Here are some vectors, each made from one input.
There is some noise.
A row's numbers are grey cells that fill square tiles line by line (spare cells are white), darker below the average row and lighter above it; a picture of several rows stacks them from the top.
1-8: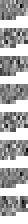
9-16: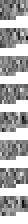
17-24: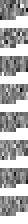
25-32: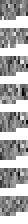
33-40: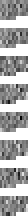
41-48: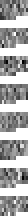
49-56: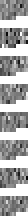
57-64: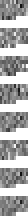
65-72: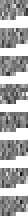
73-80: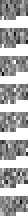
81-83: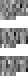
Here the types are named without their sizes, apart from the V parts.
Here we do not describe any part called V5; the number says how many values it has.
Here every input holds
a value of V5, together with a list of items, each a point on each of two lines.
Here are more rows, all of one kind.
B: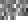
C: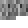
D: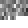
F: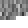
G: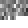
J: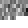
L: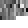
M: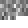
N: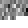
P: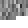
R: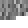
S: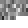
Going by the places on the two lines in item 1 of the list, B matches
D and G.
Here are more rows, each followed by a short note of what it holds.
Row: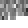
a value of V5, together with a list of two items
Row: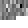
a value of V5, together with a list of two items
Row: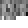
a value of V5, together with a list of two items
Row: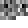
a value of V5, together with the empty list
